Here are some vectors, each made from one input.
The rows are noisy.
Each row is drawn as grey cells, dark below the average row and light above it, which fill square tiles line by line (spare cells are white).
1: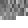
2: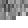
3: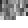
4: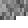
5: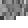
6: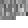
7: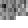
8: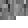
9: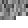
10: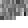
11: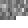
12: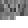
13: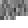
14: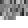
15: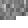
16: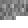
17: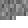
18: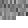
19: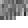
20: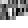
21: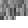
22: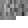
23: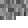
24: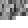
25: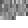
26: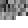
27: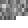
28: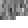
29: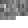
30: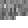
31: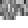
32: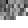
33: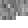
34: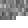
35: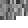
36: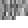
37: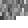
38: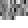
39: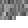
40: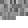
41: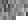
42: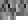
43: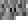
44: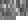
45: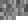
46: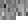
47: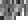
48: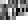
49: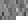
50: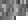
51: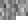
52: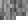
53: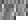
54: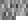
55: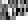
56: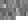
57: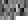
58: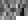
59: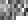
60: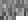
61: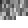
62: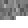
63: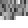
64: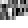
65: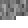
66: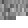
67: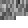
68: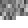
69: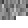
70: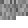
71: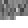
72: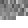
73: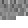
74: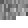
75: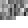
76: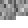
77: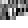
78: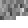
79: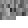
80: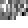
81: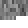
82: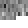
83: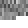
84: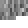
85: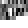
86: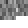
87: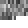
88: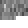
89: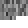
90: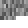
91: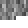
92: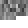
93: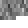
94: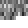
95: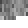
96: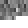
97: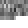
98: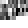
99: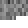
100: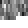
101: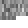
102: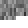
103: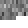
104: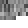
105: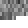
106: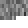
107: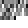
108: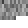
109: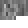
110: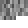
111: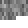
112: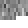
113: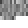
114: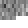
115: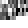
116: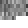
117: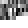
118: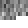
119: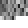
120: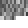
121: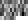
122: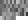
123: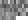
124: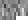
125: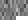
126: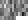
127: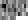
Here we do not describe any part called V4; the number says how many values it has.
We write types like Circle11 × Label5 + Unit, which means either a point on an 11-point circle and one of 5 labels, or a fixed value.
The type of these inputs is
List2(Bool × V4).
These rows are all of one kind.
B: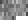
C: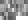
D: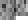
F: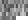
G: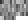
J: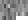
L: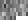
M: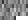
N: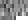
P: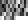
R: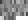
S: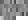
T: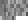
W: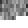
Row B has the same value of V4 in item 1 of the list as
G, T and W.
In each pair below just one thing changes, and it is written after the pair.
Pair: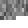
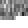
the value of V4 in item 2 of the list
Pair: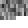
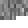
the value of V4 in item 2 of the list
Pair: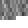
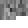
the value of V4 in item 1 of the list
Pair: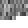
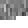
the value of V4 in item 1 of the list
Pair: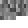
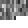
the true/false value in item 2 of the list
